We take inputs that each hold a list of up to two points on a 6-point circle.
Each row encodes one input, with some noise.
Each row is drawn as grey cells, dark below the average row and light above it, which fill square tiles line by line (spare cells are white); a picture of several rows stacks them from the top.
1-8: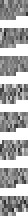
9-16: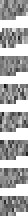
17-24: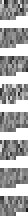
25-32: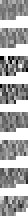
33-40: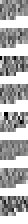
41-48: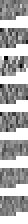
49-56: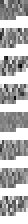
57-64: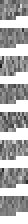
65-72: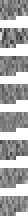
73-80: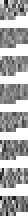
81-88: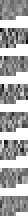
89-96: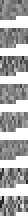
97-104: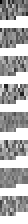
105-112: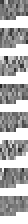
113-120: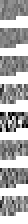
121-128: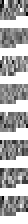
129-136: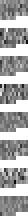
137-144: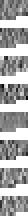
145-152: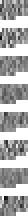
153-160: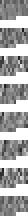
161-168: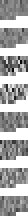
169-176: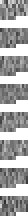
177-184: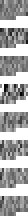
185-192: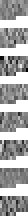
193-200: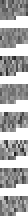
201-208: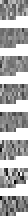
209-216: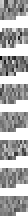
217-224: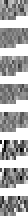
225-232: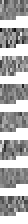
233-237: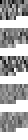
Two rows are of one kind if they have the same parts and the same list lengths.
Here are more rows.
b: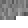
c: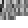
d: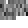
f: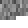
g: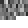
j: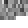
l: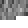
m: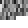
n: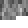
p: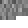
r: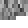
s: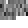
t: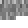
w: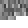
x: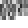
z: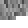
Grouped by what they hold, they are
b, j, l, n, p, t, w, x
c, f, g, m, r, z
d, s

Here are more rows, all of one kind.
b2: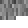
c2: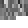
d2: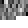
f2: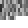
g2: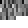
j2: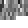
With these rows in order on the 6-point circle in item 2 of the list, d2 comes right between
b2 and c2.
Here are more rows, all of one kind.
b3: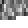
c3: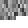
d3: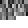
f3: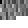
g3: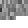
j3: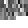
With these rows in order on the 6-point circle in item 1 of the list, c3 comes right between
b3 and j3.
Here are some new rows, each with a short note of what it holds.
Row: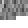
a list of two items
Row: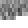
a list of one item
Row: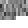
the empty list
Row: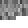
a list of two items
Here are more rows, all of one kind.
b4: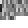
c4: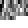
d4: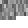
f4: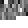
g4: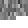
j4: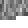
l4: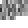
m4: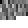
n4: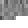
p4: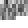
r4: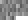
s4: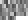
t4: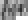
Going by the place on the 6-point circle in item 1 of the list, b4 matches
n4 and r4.
